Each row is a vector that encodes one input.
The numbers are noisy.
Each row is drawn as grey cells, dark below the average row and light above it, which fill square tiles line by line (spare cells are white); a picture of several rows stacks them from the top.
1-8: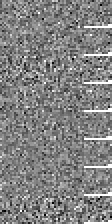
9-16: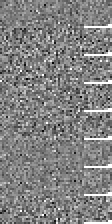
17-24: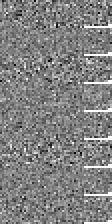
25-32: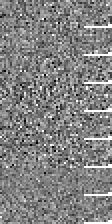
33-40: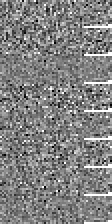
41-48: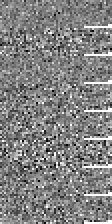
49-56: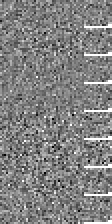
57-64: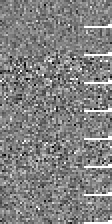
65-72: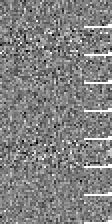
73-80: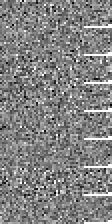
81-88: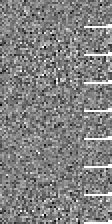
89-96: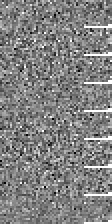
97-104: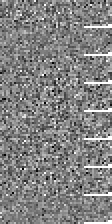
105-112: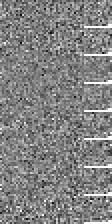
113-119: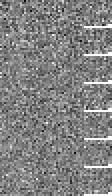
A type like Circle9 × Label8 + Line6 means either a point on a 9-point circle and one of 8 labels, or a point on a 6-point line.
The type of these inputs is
Label7 × Label7 + Line6.
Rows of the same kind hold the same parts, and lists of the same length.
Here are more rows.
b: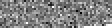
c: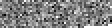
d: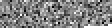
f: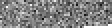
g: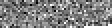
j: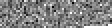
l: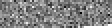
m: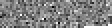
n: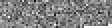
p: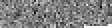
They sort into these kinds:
b, f, l, n, p
c, d, g, j, m

